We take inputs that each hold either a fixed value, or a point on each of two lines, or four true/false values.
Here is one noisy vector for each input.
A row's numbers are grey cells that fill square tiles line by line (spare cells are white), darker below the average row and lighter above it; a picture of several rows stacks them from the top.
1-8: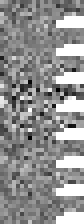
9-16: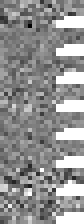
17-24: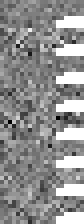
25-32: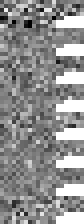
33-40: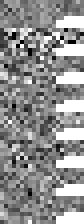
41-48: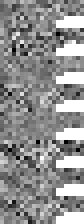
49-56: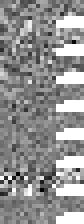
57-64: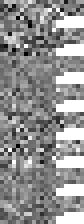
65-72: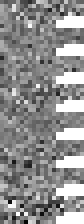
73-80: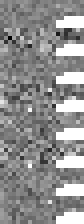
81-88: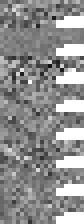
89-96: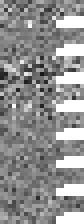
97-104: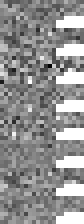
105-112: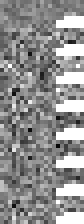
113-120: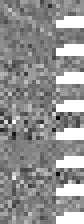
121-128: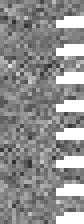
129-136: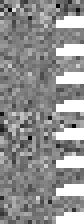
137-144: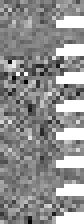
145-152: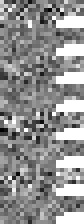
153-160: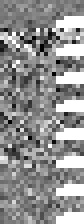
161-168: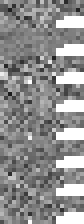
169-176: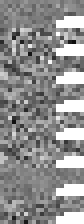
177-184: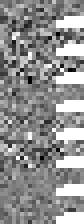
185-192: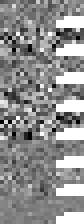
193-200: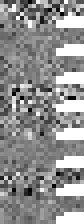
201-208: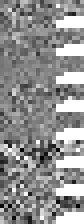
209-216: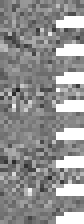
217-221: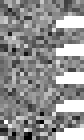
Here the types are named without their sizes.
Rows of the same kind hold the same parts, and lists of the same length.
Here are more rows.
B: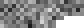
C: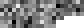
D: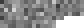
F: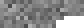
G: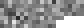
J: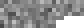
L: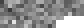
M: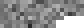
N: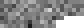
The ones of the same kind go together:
B, C, F, M, N
D, L
G, J

